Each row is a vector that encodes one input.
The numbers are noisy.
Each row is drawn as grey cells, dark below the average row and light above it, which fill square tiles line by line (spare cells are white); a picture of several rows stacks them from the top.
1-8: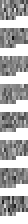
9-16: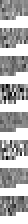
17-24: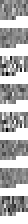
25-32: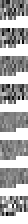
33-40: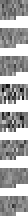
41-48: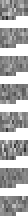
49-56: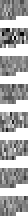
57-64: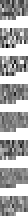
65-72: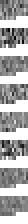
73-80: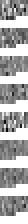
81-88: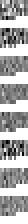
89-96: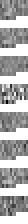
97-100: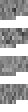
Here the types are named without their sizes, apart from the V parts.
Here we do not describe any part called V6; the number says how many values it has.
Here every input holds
a point on a circle, together with either a point on a line, or a value of V6.
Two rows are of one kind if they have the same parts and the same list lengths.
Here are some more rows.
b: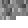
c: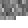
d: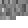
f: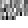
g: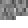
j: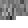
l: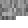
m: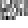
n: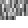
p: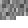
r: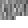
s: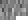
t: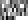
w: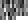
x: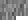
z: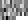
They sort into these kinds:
b, c, f, g, m, r, s, z
d, j, l, n, p, t, w, x

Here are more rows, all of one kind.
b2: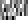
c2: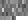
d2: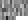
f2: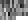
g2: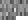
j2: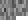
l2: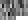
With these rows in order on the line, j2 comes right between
c2 and l2.
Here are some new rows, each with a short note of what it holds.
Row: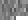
a point on a circle and a point on a line
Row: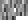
a point on a circle and a point on a line
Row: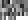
a point on a circle and a value of V6
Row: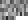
a point on a circle and a point on a line
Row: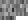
a point on a circle and a value of V6
